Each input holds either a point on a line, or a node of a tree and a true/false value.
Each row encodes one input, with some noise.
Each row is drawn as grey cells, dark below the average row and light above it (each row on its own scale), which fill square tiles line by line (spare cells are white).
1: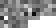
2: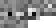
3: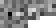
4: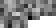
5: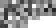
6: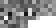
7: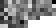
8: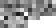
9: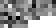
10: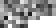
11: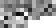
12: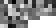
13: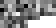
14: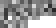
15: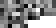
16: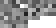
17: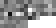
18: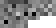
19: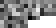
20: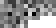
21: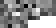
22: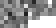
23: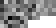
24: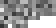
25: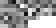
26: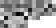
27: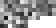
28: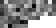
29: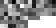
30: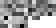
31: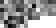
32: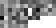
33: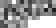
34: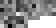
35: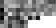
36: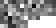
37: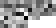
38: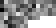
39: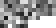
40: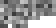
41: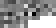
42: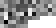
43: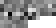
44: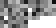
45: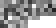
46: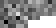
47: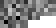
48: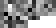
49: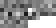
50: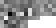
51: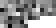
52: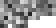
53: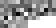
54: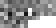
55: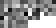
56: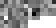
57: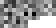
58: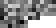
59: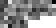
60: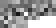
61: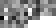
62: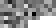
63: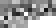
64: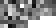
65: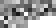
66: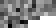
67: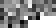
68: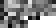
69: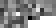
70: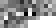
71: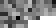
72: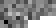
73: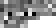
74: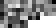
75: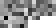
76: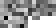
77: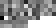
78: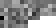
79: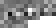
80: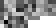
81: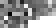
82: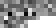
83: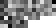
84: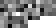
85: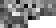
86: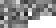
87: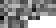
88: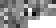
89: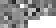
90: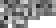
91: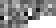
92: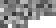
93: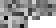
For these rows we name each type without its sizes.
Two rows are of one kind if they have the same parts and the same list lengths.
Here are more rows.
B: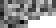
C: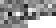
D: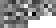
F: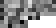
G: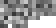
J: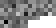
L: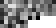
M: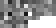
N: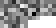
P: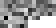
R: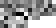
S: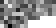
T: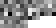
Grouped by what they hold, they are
B, C, D, F, J, L, M, N, S, T
G, P, R

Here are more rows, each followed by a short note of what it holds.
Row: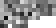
a point on a line
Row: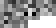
a node of a tree and a true/false value
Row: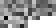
a point on a line
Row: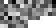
a node of a tree and a true/false value
